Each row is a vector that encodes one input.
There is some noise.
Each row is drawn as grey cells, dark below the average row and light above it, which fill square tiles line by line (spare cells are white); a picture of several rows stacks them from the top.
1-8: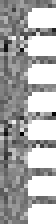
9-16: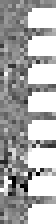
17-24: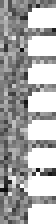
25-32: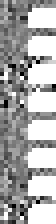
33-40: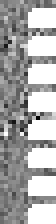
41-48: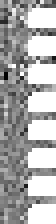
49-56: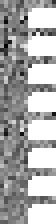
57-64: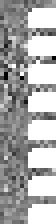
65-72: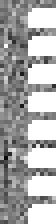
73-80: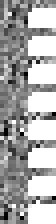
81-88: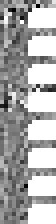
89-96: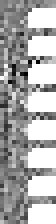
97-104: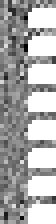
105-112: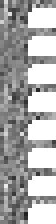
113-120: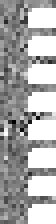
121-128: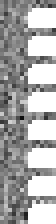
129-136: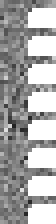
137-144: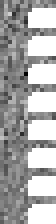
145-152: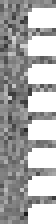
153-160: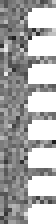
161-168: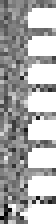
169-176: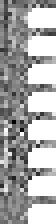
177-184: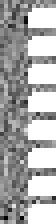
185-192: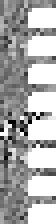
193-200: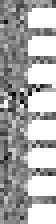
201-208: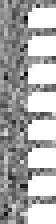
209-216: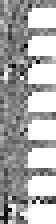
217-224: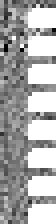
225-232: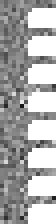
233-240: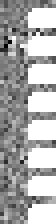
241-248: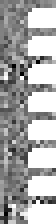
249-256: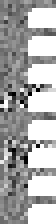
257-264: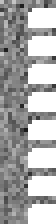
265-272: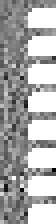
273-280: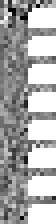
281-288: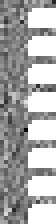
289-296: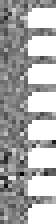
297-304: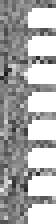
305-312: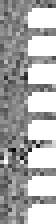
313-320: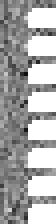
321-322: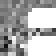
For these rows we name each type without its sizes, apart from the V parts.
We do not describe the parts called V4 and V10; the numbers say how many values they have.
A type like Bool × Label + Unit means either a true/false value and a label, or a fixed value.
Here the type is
Bool × V4 × V10 + List(Line).
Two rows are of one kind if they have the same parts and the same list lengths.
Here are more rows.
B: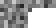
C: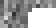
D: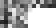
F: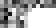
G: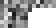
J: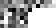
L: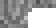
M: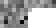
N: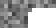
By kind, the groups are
B
C, G, M, N
D, L
F, J

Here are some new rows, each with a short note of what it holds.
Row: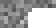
a list of two items
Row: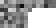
the empty list
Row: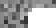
a true/false value, a value of V4 and a value of V10
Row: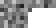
the empty list
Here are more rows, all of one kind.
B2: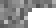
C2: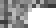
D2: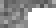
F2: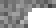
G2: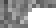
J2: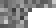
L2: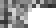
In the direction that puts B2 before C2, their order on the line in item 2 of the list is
B2, J2, D2, F2, L2, C2, G2.
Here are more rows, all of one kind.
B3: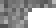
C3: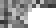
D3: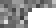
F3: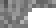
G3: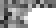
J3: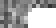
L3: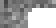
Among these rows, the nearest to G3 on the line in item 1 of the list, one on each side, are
B3 and D3.
